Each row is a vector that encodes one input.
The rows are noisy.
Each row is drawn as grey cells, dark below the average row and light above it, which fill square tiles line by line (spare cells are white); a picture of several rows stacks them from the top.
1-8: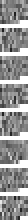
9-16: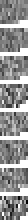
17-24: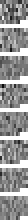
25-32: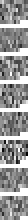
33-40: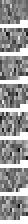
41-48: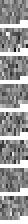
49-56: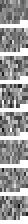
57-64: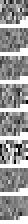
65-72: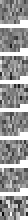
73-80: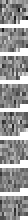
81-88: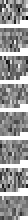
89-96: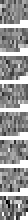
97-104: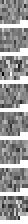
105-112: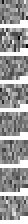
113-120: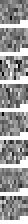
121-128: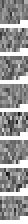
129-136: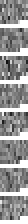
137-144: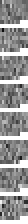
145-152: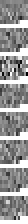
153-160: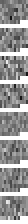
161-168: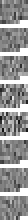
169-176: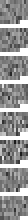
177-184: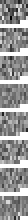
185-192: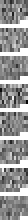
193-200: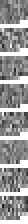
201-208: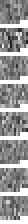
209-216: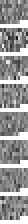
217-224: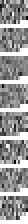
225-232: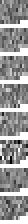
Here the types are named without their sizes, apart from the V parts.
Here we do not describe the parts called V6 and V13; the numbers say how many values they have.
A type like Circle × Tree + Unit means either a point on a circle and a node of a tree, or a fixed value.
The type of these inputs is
(Bool × Bool × Bool × Bool + Unit) × V13 + Line × V6.
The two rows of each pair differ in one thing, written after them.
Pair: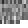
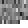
the value of V6
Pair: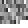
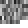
the place on the line
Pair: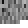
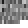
the place on the line
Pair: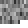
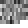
the value of V6
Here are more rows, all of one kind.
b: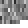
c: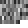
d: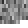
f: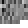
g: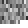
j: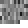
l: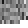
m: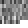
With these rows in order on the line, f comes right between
b and m.
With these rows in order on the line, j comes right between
c and d.
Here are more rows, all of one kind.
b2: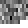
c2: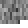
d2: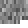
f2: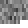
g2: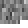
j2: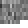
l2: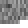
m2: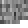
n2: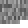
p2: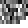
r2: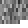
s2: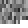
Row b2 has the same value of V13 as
d2, f2, p2 and s2.
